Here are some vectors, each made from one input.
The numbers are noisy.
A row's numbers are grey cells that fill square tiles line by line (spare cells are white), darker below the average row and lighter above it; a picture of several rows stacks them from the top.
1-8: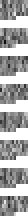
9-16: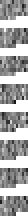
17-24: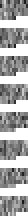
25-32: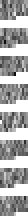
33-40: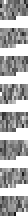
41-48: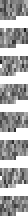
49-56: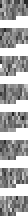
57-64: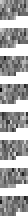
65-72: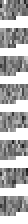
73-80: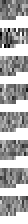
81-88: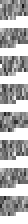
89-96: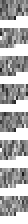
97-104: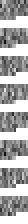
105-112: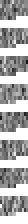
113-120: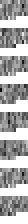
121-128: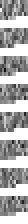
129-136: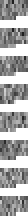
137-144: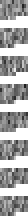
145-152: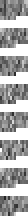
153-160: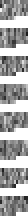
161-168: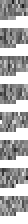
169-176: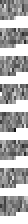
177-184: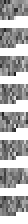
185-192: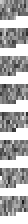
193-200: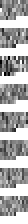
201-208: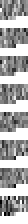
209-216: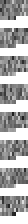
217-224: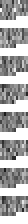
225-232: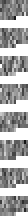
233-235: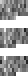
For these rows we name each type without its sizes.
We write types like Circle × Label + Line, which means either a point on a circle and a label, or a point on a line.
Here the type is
List(Line).
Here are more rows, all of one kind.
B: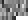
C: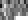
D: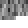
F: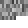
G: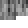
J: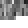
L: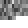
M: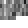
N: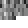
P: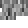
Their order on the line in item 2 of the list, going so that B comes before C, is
F, B, M, N, P, G, J, L, D, C.
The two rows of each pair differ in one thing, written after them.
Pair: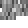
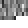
the place on the line in item 1 of the list
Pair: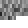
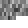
the place on the line in item 2 of the list
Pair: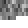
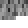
the place on the line in item 1 of the list
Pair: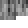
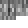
the place on the line in item 1 of the list
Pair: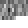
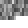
the place on the line in item 1 of the list
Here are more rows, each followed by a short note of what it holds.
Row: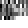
the empty list
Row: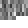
a list of one item
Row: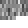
a list of two items
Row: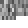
a list of two items
